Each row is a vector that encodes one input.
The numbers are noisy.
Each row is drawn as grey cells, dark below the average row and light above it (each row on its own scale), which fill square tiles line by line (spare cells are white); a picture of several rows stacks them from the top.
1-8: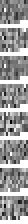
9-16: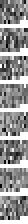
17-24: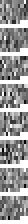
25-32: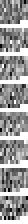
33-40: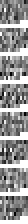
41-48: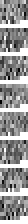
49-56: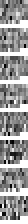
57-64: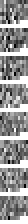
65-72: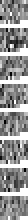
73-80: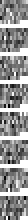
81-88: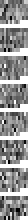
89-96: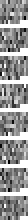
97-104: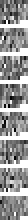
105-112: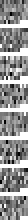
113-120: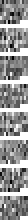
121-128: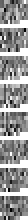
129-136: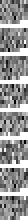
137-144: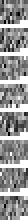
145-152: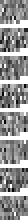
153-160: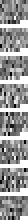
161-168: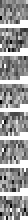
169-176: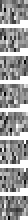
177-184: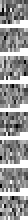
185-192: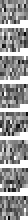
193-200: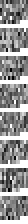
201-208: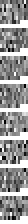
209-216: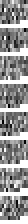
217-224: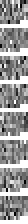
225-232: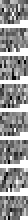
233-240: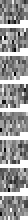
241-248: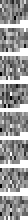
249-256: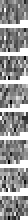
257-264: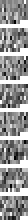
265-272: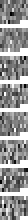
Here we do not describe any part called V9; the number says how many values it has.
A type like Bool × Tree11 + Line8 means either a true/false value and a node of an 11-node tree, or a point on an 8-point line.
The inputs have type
Bool × (Line11 + V9).
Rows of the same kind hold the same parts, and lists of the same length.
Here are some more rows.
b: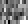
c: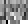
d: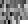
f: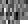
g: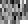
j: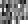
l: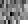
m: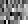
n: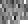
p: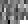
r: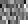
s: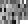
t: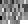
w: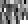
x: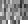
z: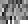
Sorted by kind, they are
b, d, f, g, j, l, m, n, p, r, t, w, z
c, s, x

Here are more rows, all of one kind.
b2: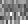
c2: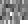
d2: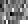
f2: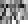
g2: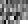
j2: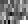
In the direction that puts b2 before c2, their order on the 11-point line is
j2, b2, d2, c2, g2, f2.
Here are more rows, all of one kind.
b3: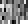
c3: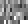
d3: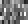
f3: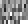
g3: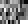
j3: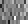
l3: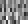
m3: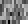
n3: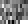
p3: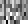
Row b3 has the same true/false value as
c3, f3, l3 and p3.
